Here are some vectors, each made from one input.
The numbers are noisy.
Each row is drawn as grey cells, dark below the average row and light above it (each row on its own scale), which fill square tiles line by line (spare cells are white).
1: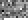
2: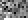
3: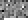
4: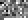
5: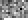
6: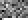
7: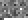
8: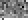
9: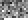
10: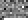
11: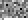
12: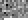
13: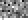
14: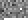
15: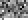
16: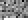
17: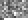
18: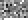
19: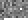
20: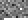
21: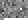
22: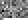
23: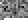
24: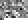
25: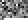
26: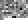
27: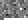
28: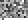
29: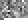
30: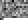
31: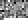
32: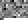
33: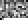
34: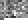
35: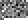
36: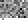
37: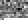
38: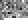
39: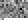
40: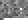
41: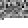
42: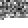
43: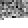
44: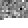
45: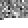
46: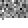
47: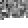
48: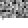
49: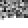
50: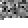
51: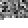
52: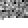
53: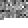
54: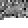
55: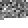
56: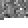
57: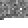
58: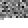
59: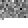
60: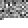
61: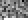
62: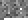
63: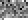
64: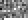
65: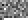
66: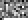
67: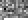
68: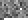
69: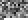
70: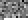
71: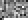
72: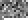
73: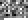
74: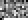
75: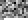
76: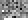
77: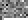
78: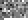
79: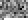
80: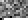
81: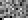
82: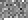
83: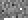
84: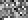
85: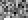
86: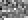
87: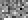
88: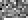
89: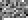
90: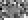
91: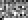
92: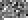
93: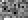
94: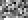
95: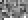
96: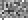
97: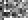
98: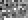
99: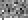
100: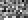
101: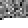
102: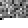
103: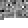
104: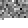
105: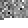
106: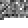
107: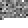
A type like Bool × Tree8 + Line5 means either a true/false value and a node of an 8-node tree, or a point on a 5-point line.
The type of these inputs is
(Label7 + Line6) × Tree9.
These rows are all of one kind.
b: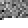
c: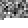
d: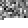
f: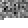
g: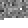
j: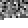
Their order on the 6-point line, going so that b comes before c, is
g, b, j, f, d, c.
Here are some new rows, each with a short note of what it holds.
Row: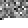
a point on a 6-point line and a node of a 9-node tree
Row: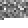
one of 7 labels and a node of a 9-node tree
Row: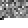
a point on a 6-point line and a node of a 9-node tree
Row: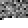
a point on a 6-point line and a node of a 9-node tree
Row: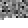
a point on a 6-point line and a node of a 9-node tree
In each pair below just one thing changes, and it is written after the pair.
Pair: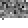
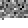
the label
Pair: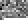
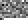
the label
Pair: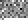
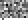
the label
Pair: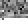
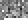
the node of the tree
